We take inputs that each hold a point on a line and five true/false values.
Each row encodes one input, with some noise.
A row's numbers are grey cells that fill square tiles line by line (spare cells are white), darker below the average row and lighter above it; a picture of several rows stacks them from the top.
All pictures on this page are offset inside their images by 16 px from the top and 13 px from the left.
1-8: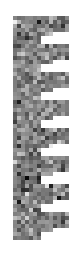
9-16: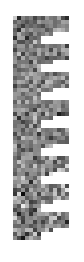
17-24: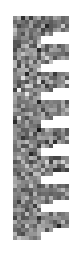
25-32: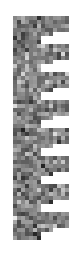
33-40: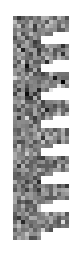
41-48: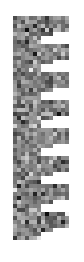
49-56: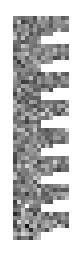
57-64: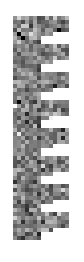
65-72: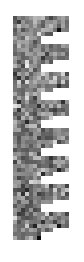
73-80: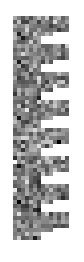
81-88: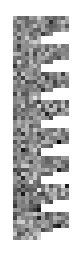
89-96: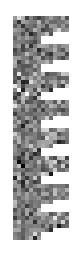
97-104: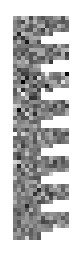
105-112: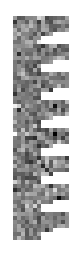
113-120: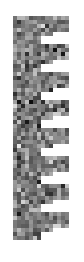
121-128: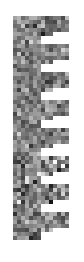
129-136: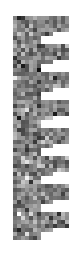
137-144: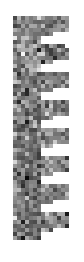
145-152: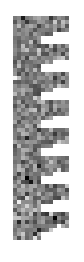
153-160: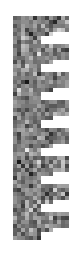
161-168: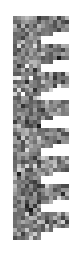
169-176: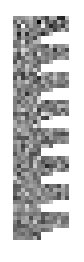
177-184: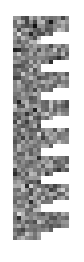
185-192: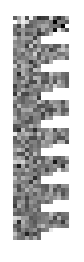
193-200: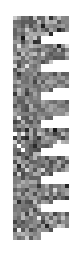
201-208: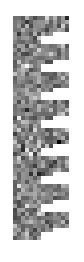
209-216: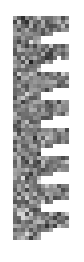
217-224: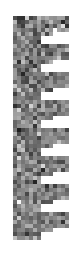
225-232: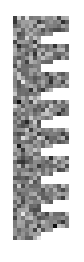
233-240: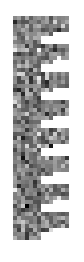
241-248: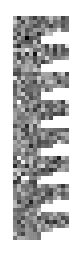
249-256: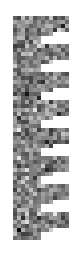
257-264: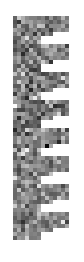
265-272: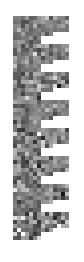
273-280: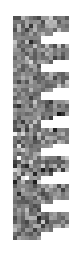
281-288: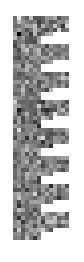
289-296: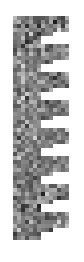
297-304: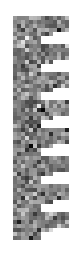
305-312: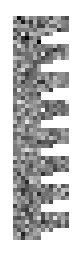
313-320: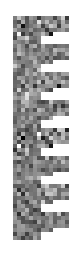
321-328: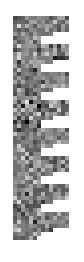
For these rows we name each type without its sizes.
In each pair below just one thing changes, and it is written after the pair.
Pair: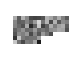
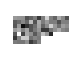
the place on the line
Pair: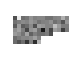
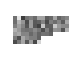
one of the five true/false values
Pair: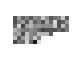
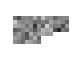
the place on the line
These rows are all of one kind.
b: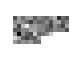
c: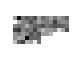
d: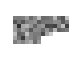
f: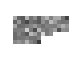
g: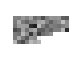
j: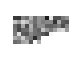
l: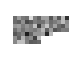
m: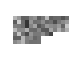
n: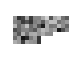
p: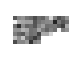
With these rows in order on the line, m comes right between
f and l.
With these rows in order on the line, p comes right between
c and j.
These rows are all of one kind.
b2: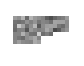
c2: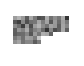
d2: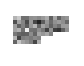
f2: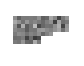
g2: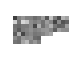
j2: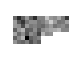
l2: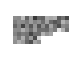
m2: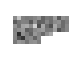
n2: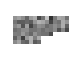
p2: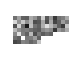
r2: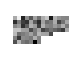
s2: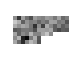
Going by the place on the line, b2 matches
c2, d2 and l2.
